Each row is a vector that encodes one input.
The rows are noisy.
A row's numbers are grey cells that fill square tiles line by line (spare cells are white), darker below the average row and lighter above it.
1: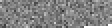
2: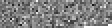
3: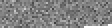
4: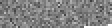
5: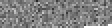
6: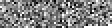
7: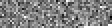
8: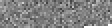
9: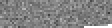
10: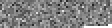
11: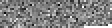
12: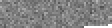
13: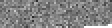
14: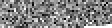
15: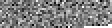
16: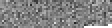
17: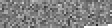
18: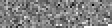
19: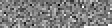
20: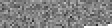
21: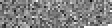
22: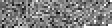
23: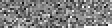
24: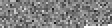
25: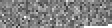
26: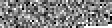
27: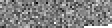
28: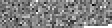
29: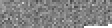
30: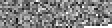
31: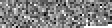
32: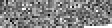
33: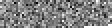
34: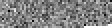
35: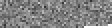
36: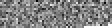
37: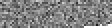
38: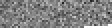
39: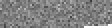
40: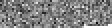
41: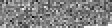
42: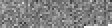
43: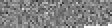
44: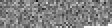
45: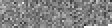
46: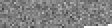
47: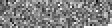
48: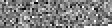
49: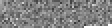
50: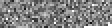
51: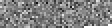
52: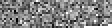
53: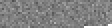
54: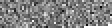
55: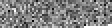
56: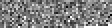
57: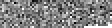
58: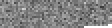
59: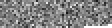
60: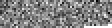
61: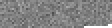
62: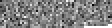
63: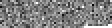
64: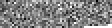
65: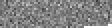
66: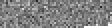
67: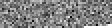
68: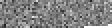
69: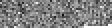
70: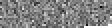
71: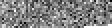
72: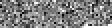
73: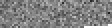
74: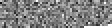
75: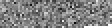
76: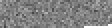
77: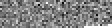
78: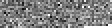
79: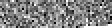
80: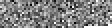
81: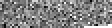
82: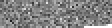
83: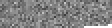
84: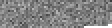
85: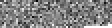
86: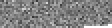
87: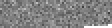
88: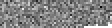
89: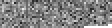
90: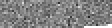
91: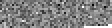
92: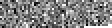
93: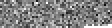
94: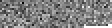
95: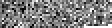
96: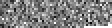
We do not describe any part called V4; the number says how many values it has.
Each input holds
either a point on a 5-point circle and a true/false value, or a point on a 5-point line, or a value of V4.
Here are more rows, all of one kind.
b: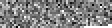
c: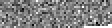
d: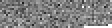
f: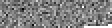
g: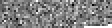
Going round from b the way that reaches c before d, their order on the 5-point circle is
b, c, f, d, g.
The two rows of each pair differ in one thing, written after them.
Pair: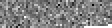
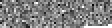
the true/false value
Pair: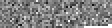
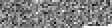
the true/false value
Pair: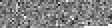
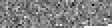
the place on the 5-point circle
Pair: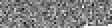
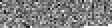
the place on the 5-point circle
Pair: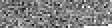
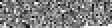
the place on the 5-point circle
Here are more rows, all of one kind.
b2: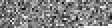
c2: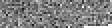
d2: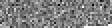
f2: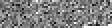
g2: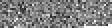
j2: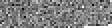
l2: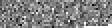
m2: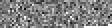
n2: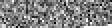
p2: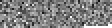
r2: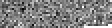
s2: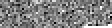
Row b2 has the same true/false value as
l2, m2 and n2.
